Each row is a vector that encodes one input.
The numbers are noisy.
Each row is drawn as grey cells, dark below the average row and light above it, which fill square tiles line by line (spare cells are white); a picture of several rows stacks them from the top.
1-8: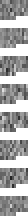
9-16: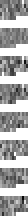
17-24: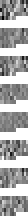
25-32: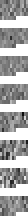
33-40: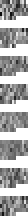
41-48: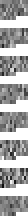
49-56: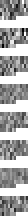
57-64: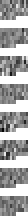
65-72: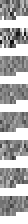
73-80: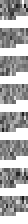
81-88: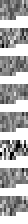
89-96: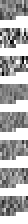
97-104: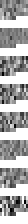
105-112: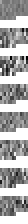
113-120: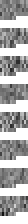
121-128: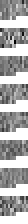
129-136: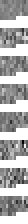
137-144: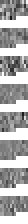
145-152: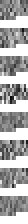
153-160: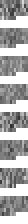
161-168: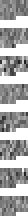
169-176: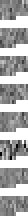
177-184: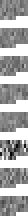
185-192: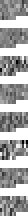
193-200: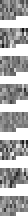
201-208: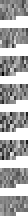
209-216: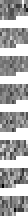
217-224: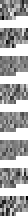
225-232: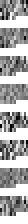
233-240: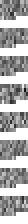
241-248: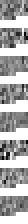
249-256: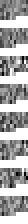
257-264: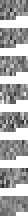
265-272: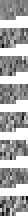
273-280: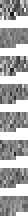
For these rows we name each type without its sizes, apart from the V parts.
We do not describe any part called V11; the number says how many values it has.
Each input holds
either a node of a tree, or a true/false value and a value of V11.
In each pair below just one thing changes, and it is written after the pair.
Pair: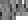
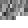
the true/false value
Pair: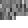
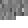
the value of V11
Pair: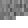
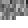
the value of V11
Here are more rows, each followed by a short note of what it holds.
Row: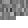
a true/false value and a value of V11
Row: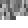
a true/false value and a value of V11
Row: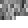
a node of a tree
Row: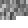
a node of a tree
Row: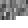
a node of a tree
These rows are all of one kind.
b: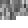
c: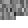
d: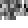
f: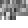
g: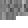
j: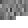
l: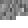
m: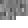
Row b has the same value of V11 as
g and l.
